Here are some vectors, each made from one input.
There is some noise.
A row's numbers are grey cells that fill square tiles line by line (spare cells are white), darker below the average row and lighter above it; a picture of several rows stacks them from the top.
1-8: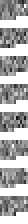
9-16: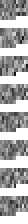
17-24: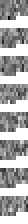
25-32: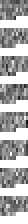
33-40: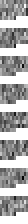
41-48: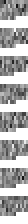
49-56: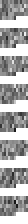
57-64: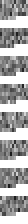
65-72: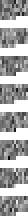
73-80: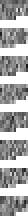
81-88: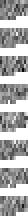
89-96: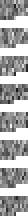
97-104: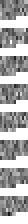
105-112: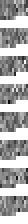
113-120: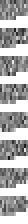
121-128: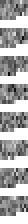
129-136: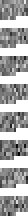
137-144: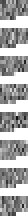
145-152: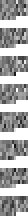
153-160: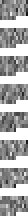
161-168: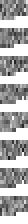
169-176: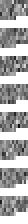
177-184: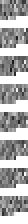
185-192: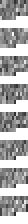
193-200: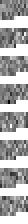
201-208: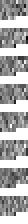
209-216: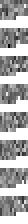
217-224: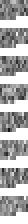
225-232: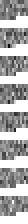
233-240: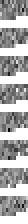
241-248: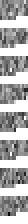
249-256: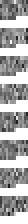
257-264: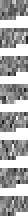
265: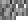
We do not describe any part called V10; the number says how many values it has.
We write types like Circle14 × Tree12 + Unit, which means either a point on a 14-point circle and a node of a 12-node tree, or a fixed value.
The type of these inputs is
(Bool × Circle6 + Unit) × V10.
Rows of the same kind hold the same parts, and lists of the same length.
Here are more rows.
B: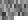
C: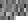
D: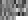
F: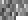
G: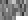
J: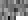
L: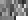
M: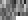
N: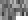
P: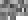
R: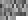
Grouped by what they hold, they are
B, C, G, J, N, P
D, F, L, M, R

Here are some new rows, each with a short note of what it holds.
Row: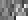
a value of V10
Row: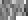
a point on a 6-point circle, a true/false value and a value of V10
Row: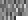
a value of V10
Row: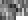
a point on a 6-point circle, a true/false value and a value of V10
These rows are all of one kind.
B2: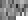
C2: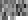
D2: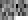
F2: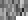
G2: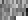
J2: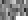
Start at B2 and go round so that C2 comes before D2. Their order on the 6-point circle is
B2, C2, D2, J2, G2, F2.
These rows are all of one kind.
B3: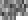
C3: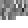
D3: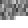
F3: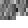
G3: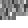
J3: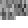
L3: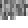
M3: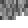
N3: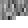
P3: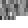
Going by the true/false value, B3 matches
C3, D3, J3 and L3.
